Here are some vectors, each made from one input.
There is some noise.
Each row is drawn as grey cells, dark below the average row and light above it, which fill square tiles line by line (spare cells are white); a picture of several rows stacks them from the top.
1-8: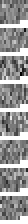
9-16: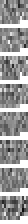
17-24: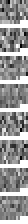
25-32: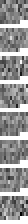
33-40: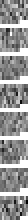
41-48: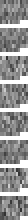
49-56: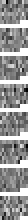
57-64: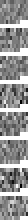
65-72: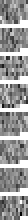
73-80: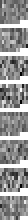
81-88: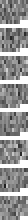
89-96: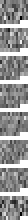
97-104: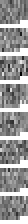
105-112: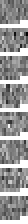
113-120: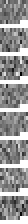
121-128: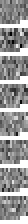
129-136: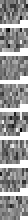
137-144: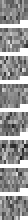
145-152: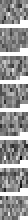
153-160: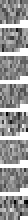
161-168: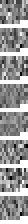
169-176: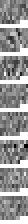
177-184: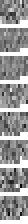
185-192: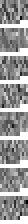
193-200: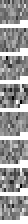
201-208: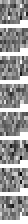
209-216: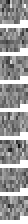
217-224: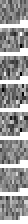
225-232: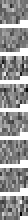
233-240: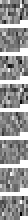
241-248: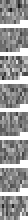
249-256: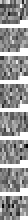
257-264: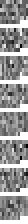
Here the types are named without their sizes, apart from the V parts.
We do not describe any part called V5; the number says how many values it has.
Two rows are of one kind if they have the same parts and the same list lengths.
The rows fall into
3 kinds.
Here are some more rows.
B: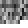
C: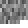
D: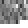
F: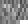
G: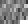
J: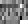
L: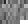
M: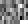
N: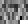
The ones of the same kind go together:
B, J, M, N
C, F, G, L
D

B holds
a point on a line, three true/false values and a value of V5.
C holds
a point on each of two lines and three true/false values.
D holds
a point on a circle, a point on each of two lines and three true/false values.
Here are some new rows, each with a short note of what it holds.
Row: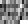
a point on a line, three true/false values and a value of V5
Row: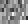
a point on a circle, a point on each of two lines and three true/false values
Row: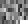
a point on each of two lines and three true/false values
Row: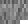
a point on each of two lines and three true/false values
